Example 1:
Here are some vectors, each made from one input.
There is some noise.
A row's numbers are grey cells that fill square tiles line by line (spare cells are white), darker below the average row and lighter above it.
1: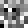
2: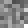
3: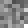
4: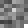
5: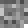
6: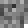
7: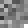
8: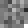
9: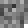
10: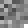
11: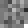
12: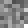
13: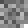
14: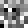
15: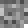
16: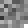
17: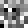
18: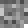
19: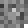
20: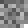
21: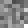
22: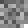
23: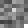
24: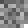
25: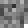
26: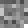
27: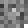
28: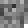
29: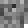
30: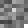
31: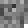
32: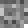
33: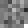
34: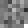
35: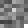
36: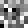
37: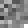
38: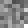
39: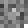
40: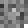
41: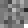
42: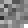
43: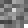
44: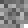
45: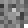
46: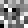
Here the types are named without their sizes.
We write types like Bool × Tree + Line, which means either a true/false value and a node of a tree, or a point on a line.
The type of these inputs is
Bool × Bool × Bool + Unit.
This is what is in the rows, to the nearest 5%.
About 10% of them hold a fixed value. The rest hold three true/false values.
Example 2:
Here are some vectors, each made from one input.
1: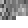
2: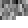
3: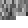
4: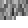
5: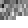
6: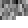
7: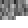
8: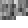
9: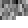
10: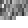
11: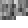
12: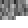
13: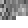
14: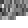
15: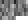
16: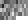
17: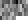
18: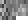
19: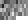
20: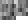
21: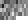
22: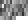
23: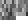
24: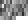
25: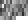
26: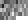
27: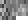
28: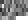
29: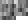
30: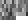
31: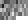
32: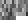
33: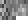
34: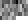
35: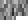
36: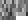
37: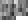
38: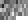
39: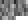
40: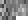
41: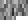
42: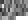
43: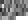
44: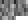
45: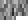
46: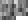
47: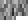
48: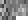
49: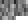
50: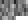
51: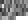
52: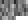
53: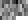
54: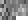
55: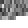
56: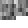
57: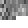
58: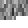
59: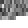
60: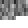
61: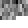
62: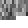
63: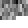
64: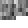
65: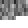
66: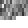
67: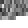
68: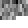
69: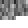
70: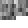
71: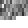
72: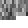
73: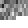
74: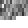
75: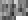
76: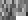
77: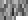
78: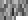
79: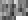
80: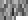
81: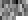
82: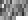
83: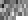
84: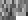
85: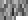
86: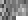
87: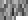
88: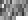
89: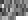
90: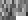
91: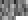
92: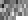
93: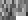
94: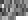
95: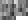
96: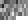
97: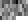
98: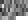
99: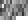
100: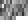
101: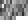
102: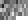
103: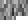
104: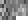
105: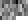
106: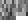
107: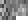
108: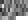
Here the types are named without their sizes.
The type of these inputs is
Circle.
